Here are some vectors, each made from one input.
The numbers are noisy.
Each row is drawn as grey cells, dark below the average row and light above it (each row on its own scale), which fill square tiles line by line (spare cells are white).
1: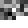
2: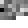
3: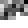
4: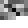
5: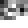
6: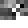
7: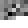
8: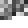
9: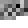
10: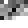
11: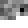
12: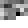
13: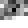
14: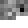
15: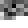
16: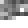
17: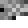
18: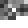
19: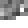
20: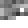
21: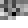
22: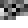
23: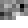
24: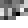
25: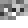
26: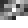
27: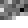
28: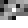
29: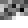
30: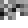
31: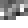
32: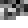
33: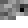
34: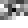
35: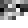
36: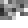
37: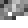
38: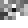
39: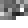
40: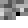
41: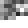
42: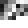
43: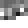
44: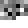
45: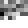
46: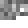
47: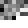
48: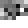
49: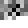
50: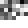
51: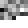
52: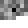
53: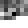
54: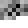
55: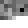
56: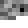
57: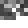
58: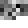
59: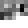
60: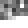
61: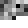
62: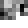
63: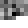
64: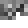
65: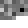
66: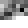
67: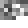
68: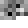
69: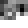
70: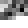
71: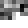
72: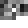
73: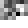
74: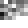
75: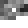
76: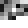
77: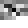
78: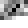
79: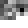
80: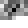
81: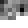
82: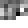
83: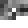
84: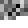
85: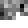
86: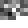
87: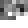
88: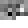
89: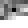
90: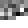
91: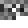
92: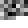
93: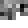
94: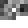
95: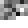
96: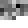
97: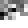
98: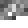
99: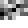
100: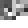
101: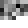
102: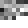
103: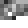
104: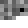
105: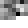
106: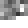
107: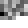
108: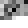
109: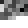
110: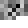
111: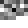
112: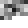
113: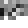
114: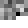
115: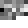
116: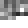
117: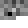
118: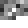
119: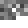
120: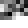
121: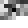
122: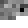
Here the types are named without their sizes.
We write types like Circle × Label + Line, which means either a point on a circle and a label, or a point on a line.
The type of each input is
Bool × Bool × Bool × Tree.
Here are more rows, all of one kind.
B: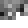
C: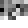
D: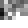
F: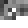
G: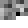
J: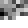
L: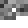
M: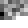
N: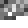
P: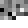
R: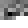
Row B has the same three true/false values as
D, J and M.
